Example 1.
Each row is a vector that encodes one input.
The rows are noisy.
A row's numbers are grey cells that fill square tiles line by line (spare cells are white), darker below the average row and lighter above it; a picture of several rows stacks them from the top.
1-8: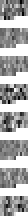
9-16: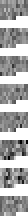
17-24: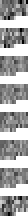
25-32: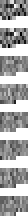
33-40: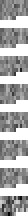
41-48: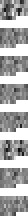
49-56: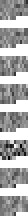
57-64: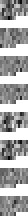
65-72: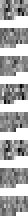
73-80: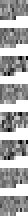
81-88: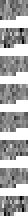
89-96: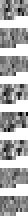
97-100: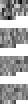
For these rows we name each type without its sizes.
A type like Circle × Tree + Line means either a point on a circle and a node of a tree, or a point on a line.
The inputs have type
Bool × Line × Line + Circle + Unit.
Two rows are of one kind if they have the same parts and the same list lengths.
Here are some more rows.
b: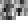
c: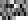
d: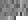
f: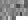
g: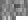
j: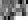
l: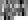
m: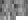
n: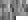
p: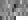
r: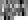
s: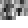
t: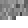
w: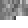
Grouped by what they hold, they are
b, j, l, r, s
c
d, f, g, m, n, p, t, w

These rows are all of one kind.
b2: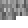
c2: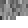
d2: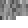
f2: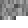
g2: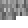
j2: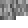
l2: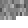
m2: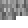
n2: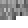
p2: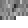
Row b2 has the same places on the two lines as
g2, m2 and n2.
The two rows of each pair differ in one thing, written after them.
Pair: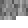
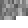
the place on one of the two lines
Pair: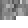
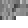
the true/false value
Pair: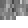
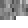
the place on one of the two lines
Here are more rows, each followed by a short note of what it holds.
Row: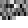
a fixed value
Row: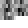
a point on a circle
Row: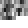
a point on a circle
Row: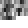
a point on a circle
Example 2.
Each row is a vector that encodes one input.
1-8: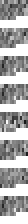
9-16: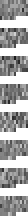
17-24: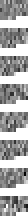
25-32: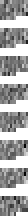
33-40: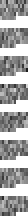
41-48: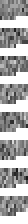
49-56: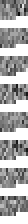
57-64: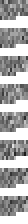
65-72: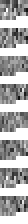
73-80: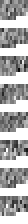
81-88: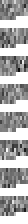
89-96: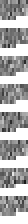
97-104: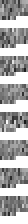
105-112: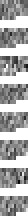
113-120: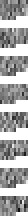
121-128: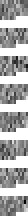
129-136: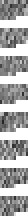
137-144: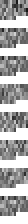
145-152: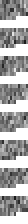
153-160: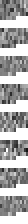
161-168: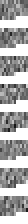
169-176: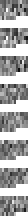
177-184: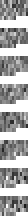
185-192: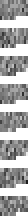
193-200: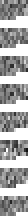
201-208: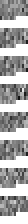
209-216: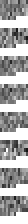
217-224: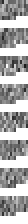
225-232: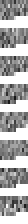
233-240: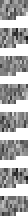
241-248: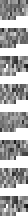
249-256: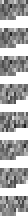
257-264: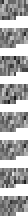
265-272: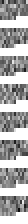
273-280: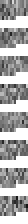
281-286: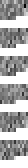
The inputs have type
Bool × Circle9 + Circle10.
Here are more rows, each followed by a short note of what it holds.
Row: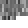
a point on a 9-point circle and a true/false value
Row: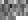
a point on a 9-point circle and a true/false value
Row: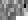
a point on a 9-point circle and a true/false value
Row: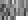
a point on a 10-point circle
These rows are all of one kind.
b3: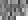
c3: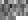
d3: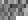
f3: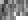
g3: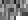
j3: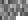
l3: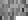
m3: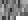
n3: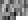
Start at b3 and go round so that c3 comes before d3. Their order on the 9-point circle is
b3, n3, m3, g3, j3, l3, f3, c3, d3.
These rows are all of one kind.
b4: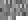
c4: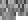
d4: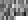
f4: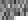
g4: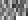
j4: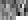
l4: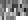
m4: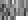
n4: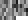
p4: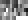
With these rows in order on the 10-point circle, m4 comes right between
b4 and d4.
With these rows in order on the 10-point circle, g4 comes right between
c4 and n4.
